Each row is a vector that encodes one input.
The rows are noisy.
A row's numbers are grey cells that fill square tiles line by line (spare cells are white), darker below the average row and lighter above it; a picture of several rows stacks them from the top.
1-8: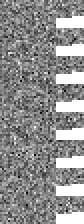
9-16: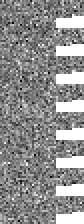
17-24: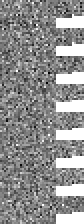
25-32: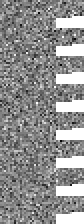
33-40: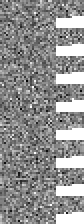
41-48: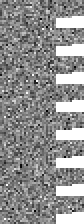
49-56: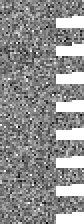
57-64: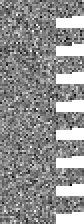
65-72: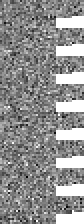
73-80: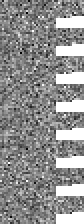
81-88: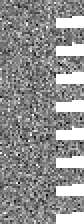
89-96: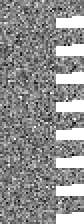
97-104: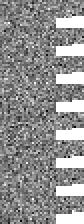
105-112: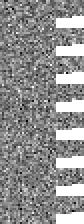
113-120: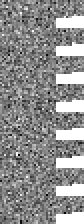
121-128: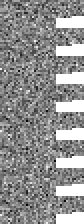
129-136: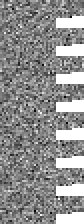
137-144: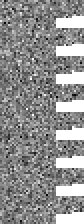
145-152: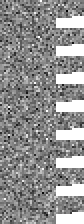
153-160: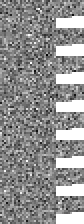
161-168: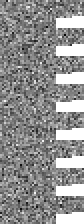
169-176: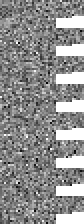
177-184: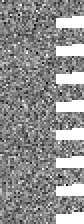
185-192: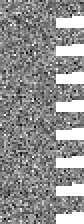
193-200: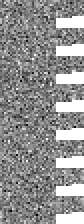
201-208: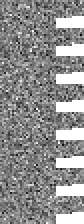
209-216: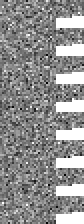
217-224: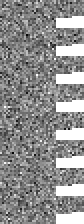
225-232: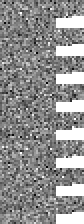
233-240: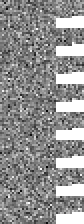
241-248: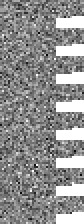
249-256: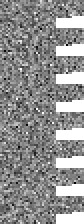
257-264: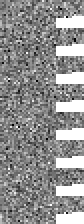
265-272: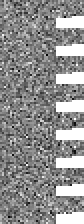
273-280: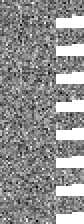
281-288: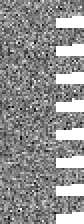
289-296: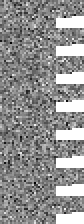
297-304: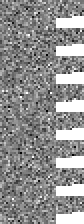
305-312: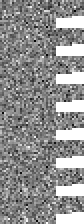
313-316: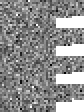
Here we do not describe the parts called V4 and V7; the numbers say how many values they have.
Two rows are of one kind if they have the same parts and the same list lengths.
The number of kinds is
8.
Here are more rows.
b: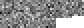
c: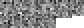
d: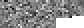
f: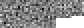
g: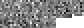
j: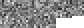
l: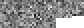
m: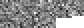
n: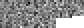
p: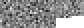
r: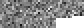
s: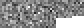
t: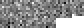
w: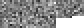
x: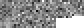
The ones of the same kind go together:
b
c, d, n
f, p, x
g, t
j
l, w
m, r
s

